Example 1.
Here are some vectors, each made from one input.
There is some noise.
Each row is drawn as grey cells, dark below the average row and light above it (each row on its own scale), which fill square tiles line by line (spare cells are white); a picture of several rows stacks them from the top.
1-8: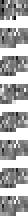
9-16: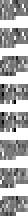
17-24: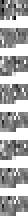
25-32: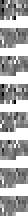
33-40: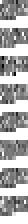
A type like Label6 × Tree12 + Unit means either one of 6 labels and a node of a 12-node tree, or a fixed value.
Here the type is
Label7.
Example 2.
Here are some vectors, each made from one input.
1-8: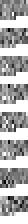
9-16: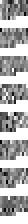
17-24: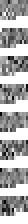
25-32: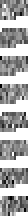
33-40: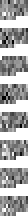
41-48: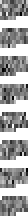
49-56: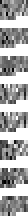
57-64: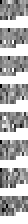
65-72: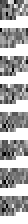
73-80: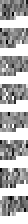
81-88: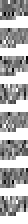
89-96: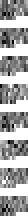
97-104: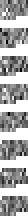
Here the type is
Bool × Bool × Bool × Bool × Bool + Unit.
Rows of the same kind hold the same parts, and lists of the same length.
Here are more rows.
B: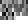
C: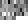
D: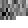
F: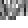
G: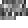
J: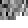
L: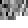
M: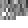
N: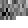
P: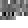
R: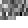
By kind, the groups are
B, C, D, G, J, L, M, N, P, R
F

